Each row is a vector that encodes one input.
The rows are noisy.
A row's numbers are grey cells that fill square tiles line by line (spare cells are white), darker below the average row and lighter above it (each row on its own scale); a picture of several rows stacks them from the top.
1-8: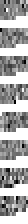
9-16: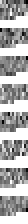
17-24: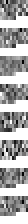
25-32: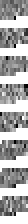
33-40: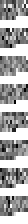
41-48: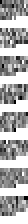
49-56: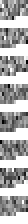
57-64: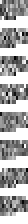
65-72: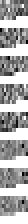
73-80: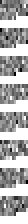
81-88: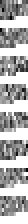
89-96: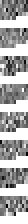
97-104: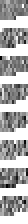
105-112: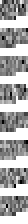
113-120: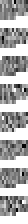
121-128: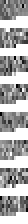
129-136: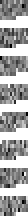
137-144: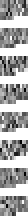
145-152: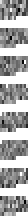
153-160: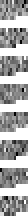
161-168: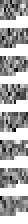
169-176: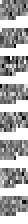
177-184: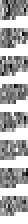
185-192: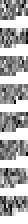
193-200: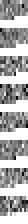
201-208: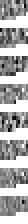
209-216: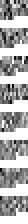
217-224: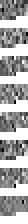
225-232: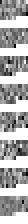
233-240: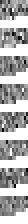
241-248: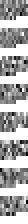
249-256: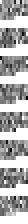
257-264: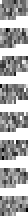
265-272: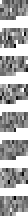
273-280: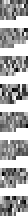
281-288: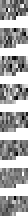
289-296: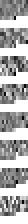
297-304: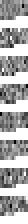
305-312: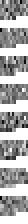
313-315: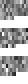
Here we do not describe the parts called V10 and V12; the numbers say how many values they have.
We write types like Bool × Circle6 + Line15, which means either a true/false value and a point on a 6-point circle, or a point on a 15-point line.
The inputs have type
Label11 × Label11 × Label11 × Line9 × V10 × V12.
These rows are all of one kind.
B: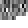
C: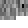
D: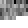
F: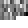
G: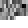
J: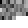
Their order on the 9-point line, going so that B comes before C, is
B, G, J, C, D, F.
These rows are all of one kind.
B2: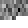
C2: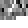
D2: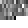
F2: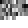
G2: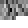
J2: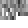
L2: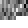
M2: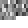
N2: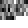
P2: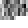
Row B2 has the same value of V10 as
C2, D2, J2 and P2.
